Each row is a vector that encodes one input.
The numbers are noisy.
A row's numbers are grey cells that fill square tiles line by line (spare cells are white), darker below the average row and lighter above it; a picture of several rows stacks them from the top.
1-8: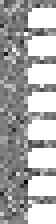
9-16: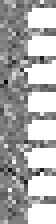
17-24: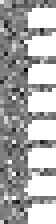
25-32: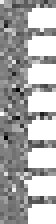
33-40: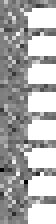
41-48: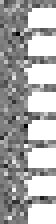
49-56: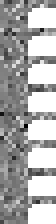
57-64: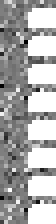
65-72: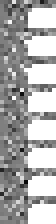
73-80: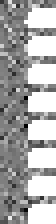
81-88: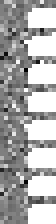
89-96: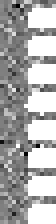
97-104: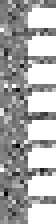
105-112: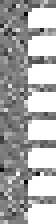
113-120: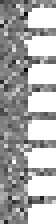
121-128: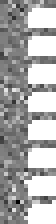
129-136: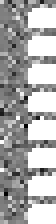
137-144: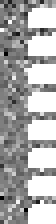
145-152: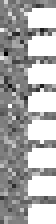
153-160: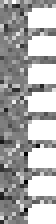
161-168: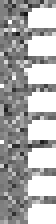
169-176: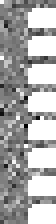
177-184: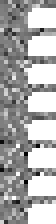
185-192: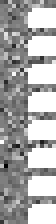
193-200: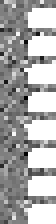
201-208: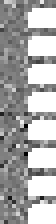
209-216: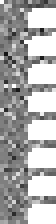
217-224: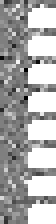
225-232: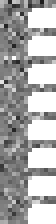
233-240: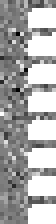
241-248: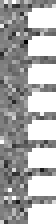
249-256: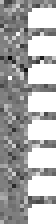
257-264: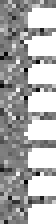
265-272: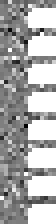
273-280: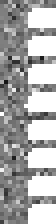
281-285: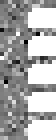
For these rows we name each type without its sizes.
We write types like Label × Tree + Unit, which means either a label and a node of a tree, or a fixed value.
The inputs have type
Bool × Tree.
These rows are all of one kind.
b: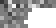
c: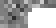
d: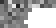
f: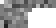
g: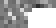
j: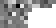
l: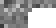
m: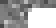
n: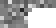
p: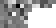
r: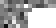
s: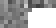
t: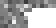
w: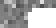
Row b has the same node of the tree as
d, j and p.
